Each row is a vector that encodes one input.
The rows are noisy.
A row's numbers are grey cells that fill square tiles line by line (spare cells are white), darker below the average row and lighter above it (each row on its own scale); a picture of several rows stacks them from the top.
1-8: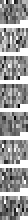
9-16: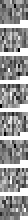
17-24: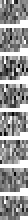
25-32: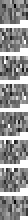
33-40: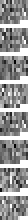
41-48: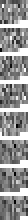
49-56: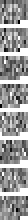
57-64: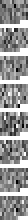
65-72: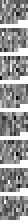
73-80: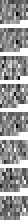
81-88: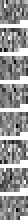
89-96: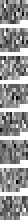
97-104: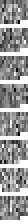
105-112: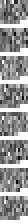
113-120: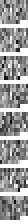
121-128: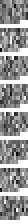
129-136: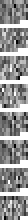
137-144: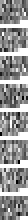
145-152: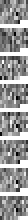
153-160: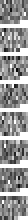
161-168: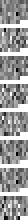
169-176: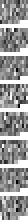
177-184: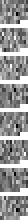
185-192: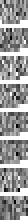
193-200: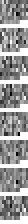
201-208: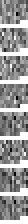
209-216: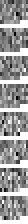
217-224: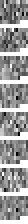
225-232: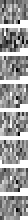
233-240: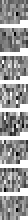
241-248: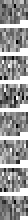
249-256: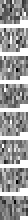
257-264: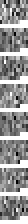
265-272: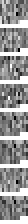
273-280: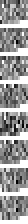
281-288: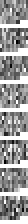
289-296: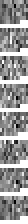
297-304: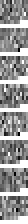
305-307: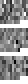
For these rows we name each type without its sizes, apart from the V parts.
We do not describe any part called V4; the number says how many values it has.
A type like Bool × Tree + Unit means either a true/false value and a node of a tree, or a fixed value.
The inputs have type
Bool × Tree × V4 + List(Line).
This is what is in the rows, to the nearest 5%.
About 40% of them hold a node of a tree, a true/false value and a value of V4. The rest are lists of points on a line.
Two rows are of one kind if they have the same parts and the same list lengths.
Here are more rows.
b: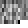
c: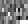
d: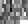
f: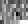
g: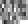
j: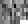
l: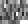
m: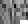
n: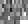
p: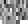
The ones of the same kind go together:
b, g
c
d, j, l, m, n
f
p

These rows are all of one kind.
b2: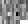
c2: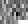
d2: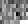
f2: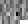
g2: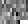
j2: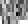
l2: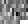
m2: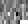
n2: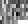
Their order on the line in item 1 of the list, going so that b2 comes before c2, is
j2, f2, b2, m2, g2, l2, d2, n2, c2.
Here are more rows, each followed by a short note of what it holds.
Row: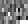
the empty list
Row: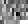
a list of two items
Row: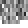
a list of three items
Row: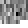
a list of two items
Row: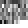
a list of one item
